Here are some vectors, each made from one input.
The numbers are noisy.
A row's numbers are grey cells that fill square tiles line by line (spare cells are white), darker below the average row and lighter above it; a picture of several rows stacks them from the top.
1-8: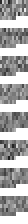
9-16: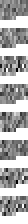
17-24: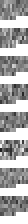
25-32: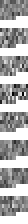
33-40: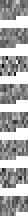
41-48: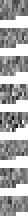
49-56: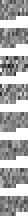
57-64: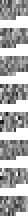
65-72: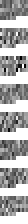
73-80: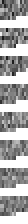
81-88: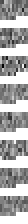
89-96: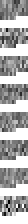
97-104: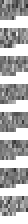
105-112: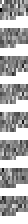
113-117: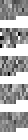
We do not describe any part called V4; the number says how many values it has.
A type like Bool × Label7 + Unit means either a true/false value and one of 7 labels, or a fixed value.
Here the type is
Bool × Bool × Bool × Bool + (Tree7 + Unit) × V4.
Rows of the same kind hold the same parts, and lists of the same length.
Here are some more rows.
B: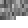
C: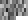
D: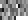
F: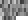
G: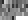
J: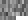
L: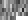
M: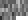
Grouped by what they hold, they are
B, F, G, J, L, M
C
D

